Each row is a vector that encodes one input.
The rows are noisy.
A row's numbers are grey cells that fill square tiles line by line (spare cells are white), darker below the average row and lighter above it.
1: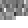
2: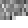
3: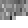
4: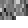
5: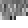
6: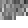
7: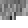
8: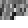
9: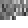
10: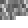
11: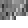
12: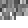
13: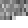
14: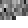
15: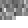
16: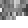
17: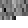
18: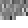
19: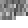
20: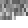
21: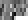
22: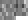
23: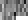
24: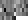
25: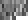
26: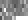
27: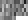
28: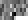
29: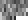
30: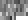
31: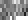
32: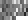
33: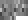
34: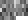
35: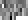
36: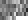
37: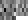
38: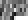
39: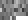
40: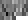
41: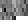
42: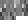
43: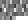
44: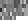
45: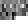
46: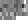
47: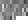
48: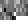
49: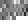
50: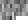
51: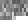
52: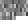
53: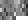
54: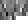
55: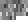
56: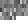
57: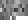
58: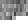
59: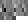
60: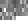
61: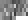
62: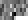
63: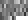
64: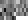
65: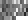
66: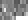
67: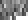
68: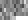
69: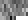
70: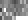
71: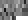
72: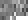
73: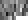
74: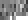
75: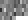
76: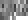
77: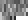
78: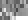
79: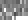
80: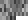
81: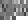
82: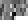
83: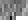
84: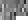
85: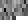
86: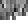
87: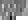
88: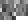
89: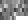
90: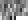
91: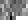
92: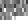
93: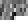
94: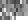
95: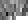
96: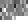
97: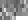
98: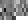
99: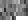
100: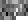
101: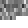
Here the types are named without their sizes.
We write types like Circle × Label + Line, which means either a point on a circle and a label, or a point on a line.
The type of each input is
Bool × List(Label + Line).
